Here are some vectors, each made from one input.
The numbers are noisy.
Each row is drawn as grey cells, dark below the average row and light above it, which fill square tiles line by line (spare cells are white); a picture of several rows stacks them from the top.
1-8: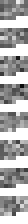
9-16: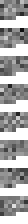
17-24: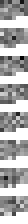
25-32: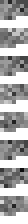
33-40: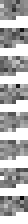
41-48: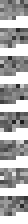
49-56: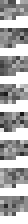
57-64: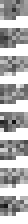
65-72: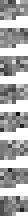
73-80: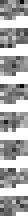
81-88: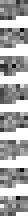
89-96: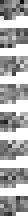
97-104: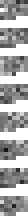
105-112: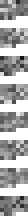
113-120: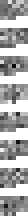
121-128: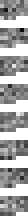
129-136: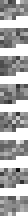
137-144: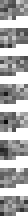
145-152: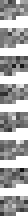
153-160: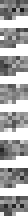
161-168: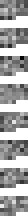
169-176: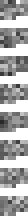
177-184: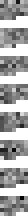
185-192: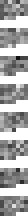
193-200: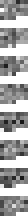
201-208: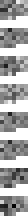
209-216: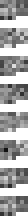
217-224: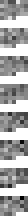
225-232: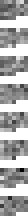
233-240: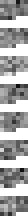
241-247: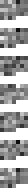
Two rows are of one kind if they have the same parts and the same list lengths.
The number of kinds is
2.
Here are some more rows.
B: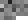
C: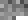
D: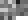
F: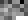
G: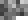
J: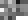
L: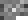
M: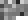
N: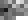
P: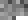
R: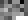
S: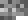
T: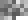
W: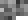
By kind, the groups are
B, C, F, L, P, R, S
D, G, J, M, N, T, W

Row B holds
a point on an 11-point circle.
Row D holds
a point on an 11-point circle and three true/false values.
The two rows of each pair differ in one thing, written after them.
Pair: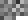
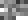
the place on the 11-point circle
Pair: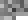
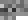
one of the three true/false values
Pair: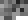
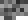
one of the three true/false values
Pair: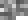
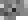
the place on the 11-point circle
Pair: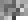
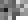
one of the three true/false values
